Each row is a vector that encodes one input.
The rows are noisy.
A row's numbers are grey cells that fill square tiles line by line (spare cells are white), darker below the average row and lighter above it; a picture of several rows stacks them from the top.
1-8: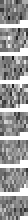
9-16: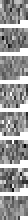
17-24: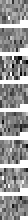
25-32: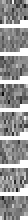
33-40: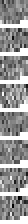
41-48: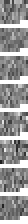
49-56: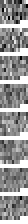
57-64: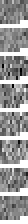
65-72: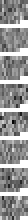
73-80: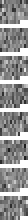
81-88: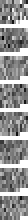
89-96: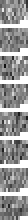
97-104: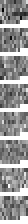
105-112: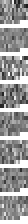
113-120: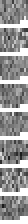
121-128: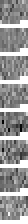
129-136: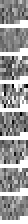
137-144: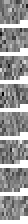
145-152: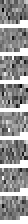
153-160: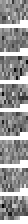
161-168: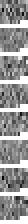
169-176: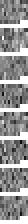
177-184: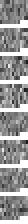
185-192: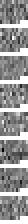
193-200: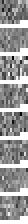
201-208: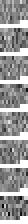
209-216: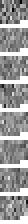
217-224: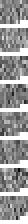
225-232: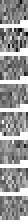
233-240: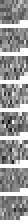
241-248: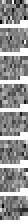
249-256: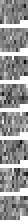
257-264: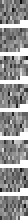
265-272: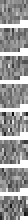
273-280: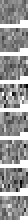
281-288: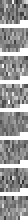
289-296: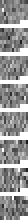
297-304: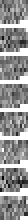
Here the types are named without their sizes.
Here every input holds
a point on a line and a node of each of two trees, together with either a fixed value, or a node of a tree.
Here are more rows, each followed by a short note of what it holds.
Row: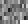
a point on a line and a node of each of three trees
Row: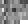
a point on a line and a node of each of three trees
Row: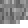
a point on a line and a node of each of three trees
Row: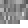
a point on a line and a node of each of two trees
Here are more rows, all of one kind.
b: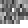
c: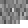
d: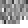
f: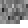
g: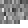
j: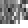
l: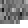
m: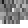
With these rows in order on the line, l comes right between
g and j.
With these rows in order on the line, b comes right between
f and g.
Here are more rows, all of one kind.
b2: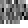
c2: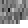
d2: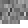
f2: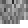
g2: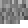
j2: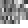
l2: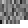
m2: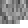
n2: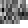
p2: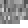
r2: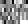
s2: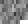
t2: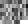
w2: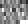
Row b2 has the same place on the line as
c2, r2 and s2.
